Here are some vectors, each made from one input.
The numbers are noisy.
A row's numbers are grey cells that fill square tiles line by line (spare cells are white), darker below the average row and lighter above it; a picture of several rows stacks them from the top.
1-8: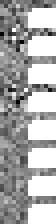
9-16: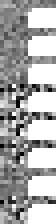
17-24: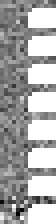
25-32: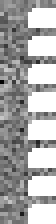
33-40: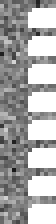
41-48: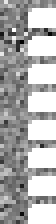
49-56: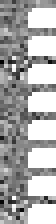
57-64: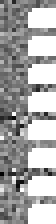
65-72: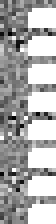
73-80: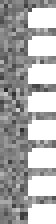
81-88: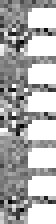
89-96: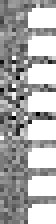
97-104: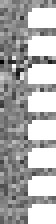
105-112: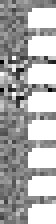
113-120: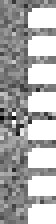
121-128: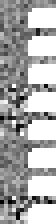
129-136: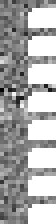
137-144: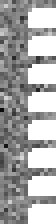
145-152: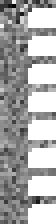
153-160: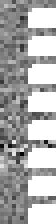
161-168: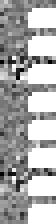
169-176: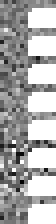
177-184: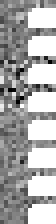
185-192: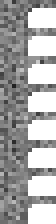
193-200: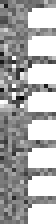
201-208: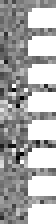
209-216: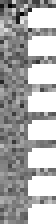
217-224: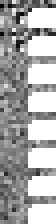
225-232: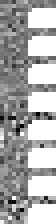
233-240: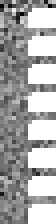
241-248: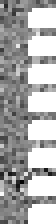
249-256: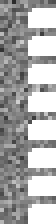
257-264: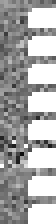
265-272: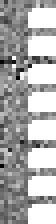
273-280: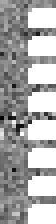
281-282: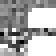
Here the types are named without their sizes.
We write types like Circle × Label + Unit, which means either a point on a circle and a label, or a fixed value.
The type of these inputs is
Bool × Bool × Bool × Bool × Bool × Line.
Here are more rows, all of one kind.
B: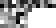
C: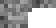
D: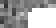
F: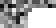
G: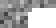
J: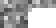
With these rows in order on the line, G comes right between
F and J.
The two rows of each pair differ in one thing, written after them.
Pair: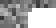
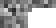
one of the five true/false values
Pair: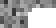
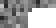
the place on the line
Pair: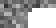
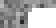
the place on the line
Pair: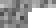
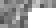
the place on the line
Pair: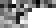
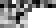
the place on the line
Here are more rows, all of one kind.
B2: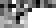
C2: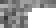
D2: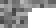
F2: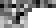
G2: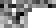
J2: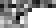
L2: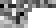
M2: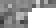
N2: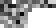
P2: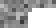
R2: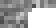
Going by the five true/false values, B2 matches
F2, G2, J2 and L2.
